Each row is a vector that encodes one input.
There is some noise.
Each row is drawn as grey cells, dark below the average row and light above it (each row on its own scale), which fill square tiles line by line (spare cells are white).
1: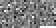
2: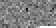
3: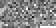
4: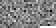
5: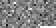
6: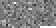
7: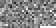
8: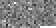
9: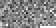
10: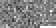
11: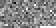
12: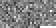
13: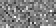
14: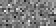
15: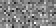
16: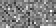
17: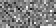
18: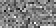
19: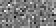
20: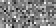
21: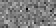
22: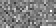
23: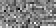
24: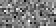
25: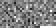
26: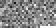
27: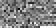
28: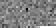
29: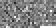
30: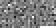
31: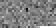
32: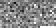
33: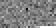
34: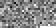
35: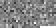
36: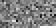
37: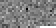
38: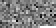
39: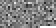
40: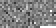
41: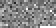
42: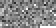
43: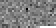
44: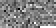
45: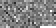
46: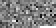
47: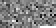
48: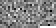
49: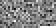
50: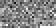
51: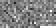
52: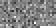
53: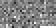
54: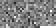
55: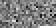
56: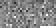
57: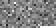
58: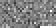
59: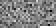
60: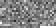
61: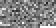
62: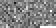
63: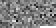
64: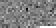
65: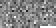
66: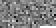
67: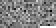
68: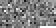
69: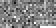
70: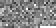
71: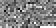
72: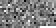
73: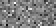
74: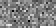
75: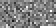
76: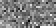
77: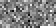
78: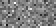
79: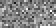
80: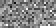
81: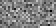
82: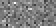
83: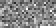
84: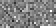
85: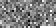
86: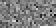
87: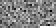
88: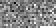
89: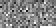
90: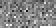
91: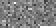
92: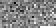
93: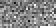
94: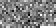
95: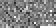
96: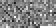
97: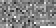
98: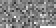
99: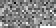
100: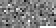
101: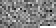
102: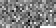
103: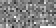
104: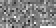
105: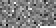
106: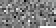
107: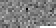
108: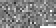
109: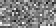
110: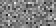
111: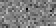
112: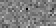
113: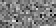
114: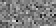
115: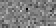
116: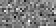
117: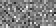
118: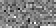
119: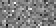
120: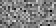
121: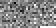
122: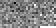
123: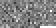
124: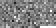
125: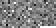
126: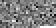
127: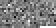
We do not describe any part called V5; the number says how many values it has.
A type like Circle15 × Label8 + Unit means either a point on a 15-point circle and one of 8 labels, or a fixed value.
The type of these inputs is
Bool × (Line6 + V5).
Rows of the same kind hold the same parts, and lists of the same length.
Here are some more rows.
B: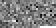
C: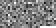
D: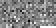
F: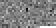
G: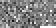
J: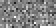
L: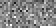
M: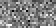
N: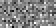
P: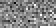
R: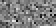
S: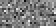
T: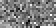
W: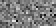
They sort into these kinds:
B, C, F, R, S, W
D, G, J, L, M, N, P, T

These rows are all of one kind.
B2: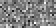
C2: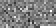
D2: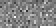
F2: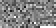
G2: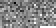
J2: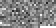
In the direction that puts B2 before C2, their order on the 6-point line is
J2, G2, D2, B2, C2, F2.
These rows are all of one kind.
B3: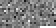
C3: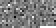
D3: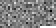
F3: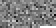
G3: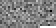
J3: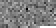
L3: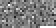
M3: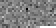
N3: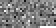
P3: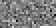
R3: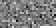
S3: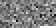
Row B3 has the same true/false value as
G3, M3, N3 and S3.
